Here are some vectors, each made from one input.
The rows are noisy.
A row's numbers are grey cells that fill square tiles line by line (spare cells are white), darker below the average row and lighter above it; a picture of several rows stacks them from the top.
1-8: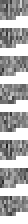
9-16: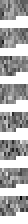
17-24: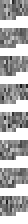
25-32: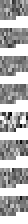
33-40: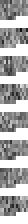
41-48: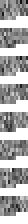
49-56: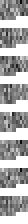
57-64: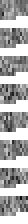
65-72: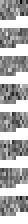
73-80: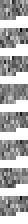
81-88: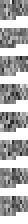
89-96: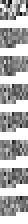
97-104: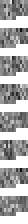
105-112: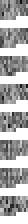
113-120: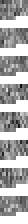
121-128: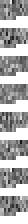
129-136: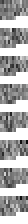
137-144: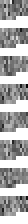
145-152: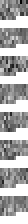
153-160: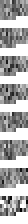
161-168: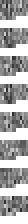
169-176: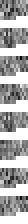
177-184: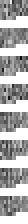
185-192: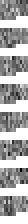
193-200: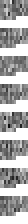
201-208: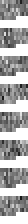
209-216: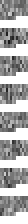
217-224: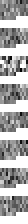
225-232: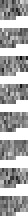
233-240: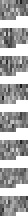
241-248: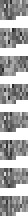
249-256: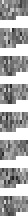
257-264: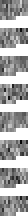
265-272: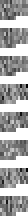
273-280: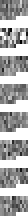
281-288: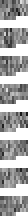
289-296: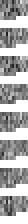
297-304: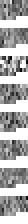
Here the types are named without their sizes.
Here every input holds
a list of points on a line.
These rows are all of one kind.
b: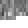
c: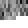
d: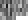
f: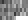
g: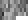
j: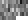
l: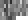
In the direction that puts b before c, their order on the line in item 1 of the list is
d, l, f, b, g, j, c.
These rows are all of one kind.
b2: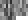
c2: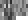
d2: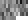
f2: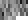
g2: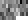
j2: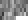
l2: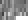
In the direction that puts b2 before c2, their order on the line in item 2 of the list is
j2, f2, l2, d2, b2, c2, g2.
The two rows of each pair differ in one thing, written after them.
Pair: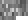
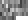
the place on the line in item 2 of the list
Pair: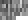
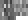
the place on the line in item 2 of the list
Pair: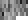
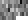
the place on the line in item 2 of the list
